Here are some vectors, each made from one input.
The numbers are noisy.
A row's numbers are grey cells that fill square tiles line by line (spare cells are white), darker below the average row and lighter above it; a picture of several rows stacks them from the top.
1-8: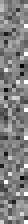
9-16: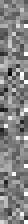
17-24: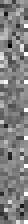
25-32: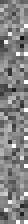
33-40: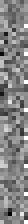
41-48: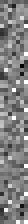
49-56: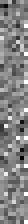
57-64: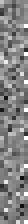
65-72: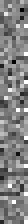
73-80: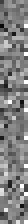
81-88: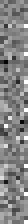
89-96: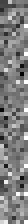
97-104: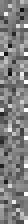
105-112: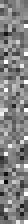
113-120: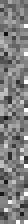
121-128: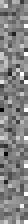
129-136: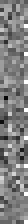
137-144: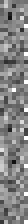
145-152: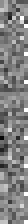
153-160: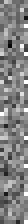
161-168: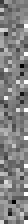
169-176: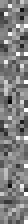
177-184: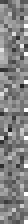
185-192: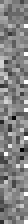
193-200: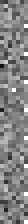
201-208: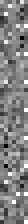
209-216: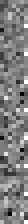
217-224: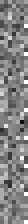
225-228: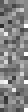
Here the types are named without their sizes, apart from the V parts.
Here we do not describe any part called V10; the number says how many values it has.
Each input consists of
a value of V10, together with a list of points on a line.
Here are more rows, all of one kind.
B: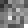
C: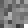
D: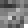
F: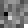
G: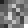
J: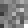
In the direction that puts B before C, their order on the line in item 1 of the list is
G, B, D, J, C, F.
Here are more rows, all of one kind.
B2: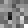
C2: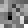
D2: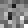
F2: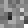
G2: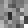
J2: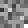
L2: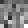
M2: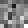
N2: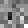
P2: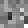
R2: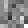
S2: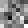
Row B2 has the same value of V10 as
D2, L2, M2 and N2.
